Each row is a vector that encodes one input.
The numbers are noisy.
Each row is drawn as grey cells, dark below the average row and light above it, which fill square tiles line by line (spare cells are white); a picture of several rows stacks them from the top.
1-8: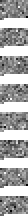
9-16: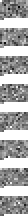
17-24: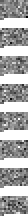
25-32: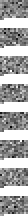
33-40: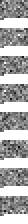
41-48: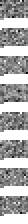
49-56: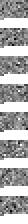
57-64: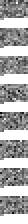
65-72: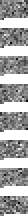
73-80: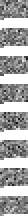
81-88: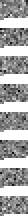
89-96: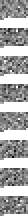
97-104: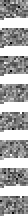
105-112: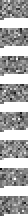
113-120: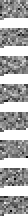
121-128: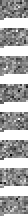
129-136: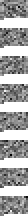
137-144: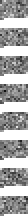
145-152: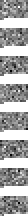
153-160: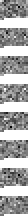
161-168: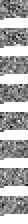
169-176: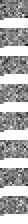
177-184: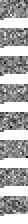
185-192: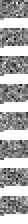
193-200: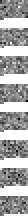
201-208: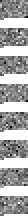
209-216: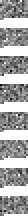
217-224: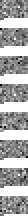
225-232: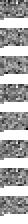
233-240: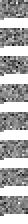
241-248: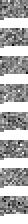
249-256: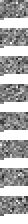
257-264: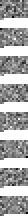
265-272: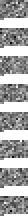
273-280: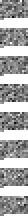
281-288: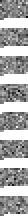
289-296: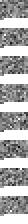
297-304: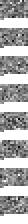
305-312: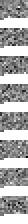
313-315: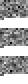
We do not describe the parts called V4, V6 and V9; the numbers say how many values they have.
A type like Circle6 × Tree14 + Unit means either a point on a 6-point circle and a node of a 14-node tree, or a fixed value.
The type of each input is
Bool × Circle8 × Line3 × Line8 × V9 + Line7 × V4 × V6.
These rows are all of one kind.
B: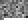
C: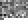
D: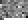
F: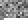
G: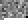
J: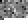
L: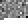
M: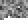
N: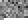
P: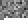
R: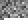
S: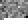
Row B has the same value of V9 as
D, G, L and S.
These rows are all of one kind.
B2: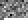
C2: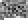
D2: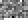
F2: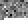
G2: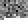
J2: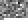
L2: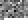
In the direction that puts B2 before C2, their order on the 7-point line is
G2, L2, F2, B2, D2, J2, C2.
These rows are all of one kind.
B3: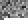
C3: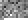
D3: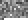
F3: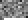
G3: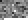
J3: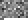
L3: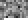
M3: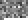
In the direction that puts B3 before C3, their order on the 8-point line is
G3, B3, C3, M3, L3, J3, F3, D3.
